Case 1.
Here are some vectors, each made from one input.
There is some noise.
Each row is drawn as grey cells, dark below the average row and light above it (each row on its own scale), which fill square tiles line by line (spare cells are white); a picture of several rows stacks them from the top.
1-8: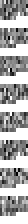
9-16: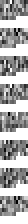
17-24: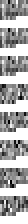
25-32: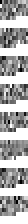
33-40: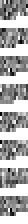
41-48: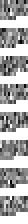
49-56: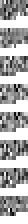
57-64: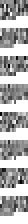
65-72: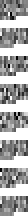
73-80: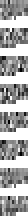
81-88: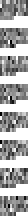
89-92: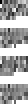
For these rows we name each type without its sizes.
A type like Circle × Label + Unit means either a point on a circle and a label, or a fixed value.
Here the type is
Label.
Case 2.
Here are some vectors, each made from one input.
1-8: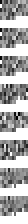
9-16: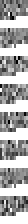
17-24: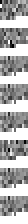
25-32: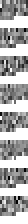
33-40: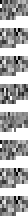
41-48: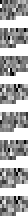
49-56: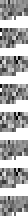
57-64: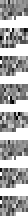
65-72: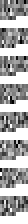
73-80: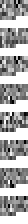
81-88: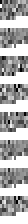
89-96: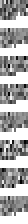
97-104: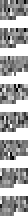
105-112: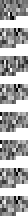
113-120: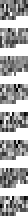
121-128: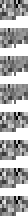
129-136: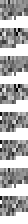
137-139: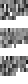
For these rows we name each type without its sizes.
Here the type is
Label.
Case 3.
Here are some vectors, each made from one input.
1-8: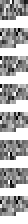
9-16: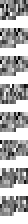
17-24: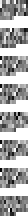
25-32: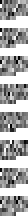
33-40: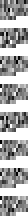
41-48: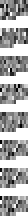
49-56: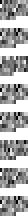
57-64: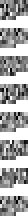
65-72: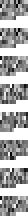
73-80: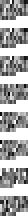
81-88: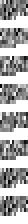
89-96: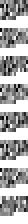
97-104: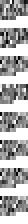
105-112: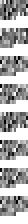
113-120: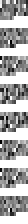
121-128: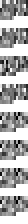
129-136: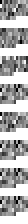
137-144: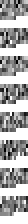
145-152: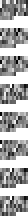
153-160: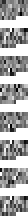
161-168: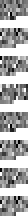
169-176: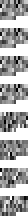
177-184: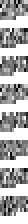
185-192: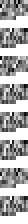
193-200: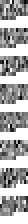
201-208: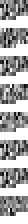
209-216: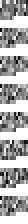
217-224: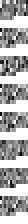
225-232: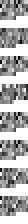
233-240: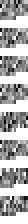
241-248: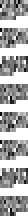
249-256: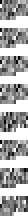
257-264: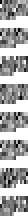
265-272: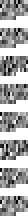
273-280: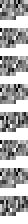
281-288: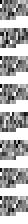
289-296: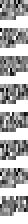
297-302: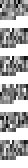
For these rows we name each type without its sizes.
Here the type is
Label.
